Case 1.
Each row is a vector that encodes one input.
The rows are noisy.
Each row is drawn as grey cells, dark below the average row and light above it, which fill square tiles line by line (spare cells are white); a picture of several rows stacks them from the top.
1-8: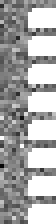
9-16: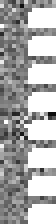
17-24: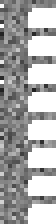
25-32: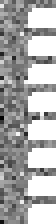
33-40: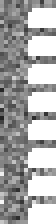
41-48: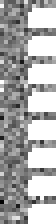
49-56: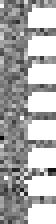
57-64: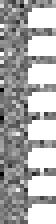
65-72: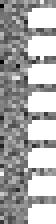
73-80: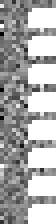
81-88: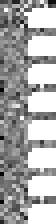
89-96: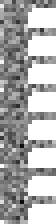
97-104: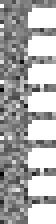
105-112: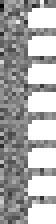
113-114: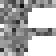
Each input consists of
a list of up to two points on a 7-point line.
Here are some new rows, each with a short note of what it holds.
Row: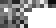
the empty list
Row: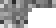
a list of two items
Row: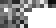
the empty list
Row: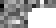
a list of two items
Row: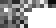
the empty list
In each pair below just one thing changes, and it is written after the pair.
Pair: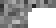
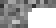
the place on the 7-point line in item 2 of the list
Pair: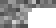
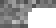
the place on the 7-point line in item 2 of the list
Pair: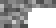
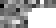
the place on the 7-point line in item 1 of the list
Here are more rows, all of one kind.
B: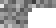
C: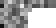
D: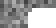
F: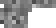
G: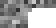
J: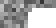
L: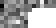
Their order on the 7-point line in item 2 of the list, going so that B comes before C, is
G, F, L, D, B, J, C.
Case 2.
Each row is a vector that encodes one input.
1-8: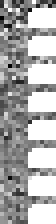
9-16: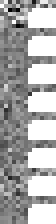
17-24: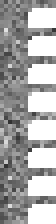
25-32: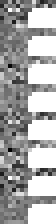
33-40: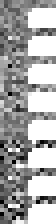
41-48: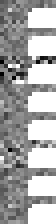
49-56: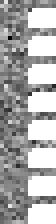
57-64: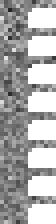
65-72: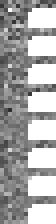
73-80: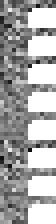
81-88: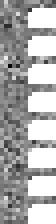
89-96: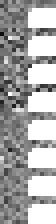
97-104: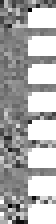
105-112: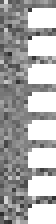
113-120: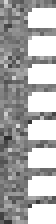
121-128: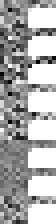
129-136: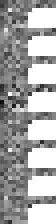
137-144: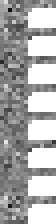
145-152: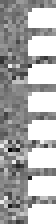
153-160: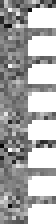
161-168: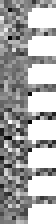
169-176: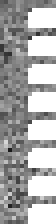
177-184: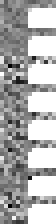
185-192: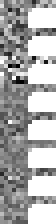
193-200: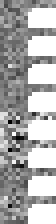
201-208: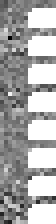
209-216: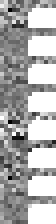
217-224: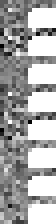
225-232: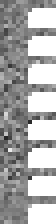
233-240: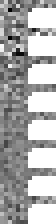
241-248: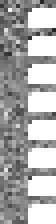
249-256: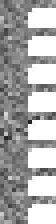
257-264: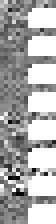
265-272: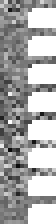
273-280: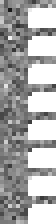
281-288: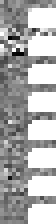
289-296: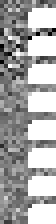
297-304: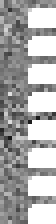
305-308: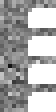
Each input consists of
a node of an 11-node tree and a true/false value.
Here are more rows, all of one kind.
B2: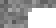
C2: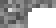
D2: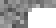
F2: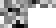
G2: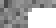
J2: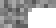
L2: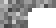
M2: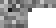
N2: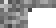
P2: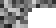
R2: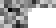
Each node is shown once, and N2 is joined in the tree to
R2.
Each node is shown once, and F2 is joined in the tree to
B2, D2 and P2.
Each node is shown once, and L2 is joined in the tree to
J2.
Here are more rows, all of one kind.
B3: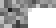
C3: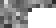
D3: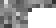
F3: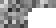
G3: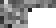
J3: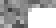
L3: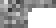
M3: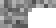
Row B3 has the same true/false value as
J3 and M3.
